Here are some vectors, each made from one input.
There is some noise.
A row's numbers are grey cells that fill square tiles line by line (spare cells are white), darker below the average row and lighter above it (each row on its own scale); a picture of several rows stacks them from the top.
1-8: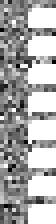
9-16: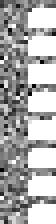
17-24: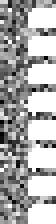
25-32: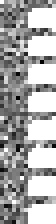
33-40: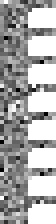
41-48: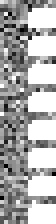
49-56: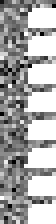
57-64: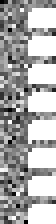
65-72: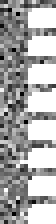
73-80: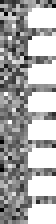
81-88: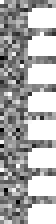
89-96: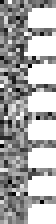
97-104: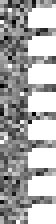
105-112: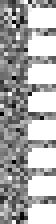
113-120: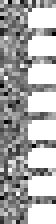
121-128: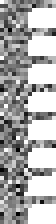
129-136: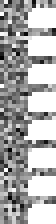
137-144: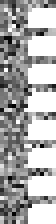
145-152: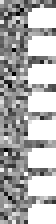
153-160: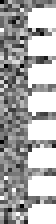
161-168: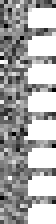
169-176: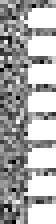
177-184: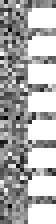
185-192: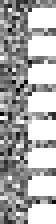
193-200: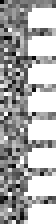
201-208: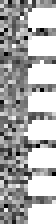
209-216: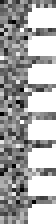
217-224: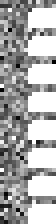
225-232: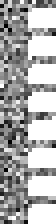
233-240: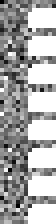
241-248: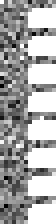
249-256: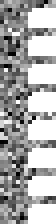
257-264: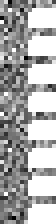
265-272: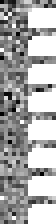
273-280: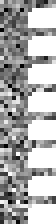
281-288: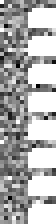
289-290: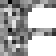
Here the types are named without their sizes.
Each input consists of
four true/false values, together with either a point on a line, or a node of a tree.
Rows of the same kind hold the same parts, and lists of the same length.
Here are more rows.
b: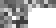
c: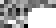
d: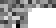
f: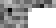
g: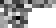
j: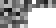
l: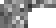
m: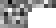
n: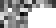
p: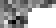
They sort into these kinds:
b, d, g, m, n, p
c, f, j, l

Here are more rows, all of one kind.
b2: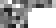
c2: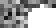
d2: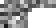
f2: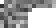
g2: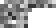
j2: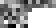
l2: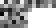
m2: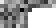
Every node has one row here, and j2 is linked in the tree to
d2 and f2.
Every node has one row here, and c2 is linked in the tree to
m2.
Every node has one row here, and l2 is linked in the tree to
d2 and g2.
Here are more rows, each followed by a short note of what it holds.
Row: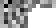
a point on a line and four true/false values
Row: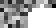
a point on a line and four true/false values
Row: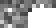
a point on a line and four true/false values
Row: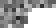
a point on a line and four true/false values
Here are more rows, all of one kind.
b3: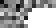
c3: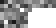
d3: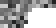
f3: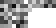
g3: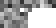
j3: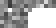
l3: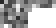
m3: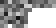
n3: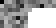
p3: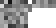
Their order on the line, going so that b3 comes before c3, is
n3, m3, b3, c3, g3, j3, f3, d3, p3, l3.
